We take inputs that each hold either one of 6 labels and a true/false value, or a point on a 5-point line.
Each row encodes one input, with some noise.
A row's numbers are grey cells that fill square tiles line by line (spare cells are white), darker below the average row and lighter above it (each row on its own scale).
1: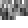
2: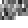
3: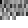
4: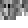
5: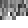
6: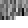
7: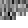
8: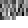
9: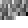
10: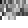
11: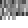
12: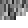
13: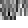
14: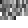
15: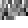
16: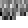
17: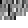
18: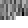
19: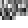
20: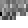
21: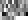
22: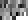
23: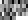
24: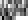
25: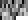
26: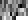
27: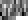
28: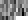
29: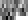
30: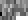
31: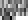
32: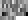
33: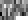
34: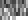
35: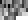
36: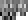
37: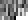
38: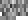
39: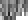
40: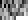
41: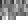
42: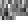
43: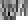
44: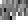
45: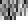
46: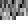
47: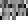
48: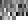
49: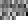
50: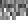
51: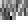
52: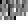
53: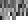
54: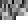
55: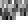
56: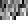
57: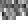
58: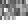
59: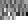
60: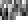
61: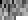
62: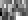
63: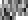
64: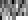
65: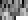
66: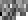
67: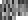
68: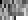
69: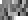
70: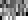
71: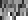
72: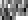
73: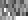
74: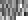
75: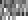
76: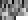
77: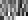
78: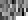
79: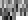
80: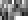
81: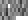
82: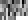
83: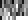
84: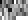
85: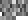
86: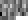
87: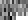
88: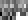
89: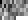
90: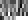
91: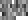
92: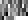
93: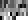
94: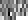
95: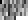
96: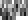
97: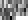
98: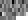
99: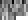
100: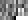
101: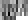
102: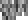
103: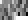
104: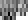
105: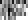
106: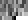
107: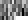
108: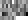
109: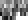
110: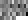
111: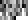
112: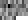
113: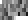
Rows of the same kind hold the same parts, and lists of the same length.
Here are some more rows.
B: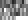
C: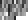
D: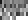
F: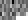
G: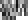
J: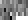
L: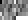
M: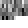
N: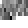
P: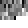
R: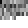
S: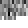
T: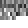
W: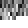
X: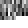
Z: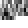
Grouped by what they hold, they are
B, C, D, G, L, P, R, S, T, W
F, J, M, N, X, Z

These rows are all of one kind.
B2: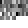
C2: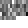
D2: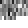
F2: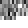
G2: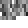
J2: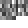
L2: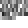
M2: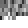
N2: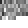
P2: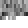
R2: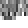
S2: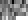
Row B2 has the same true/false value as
C2, G2 and J2.
